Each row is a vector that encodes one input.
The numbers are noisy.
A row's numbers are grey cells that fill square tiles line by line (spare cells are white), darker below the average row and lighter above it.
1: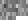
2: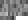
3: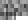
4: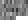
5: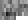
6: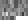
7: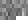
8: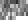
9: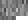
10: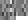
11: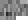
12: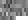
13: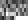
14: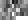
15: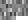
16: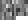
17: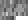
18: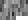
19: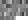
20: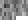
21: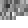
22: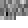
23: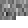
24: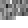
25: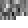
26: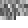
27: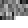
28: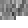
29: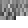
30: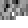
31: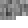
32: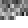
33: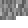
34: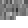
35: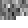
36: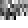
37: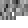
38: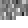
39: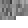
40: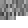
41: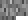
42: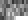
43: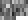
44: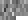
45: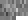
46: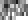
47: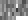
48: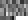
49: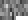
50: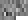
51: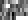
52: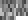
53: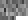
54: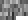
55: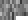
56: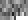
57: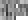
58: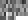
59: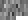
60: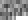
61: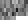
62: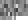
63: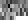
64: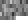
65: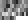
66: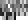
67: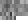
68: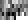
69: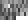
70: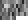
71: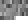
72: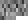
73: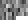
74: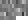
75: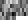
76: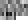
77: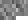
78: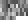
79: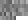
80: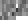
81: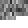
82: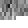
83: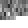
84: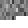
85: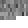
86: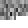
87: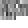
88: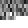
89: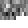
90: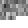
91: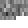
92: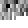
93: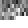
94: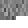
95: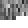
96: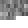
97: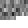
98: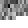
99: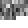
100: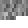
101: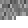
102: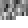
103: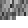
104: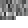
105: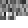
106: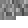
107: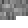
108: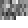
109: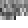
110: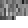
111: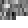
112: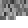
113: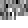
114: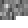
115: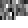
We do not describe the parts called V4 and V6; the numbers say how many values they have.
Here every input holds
a value of V4, together with either a point on a 5-point line and a true/false value, or a value of V6.
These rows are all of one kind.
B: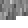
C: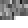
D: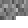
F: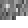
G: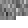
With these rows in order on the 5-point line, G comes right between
D and F.
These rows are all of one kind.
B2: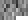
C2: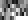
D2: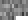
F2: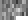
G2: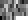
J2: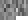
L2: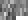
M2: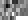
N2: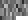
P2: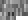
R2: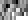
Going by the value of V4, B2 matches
J2, N2, P2 and R2.
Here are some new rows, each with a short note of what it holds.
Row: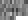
a value of V4 and a value of V6
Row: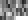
a value of V4 and a value of V6
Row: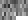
a value of V4 and a value of V6
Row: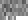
a value of V4 and a value of V6
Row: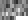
a point on a 5-point line, a true/false value and a value of V4
